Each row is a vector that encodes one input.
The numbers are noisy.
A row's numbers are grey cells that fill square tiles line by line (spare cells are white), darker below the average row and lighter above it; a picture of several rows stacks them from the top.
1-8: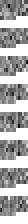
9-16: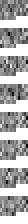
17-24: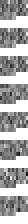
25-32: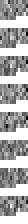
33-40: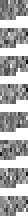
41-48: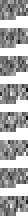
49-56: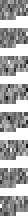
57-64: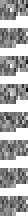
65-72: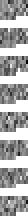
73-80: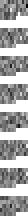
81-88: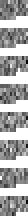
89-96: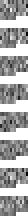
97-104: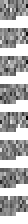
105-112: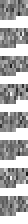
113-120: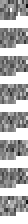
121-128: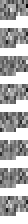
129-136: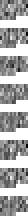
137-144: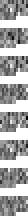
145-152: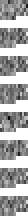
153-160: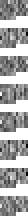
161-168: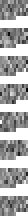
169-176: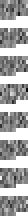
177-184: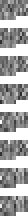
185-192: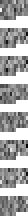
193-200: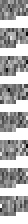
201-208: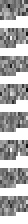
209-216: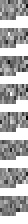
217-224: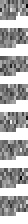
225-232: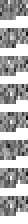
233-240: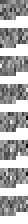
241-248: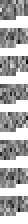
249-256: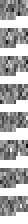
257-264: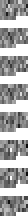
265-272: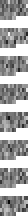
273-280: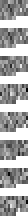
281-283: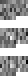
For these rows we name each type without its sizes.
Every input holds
a point on a line, together with either a label, or a point on a line.
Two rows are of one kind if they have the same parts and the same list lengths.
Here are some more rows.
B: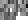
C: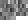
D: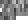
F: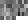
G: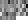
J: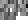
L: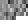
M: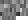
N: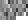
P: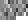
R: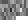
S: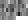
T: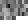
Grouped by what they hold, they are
B, C, D, J
F, G, L, M, N, P, R, S, T

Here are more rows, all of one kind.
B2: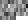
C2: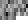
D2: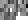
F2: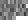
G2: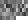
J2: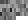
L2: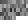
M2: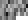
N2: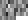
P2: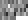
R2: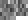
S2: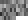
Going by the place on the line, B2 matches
C2, M2, N2 and P2.
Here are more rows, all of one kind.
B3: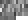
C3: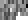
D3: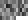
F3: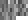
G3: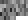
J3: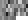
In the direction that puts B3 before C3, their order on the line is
D3, F3, G3, B3, J3, C3.
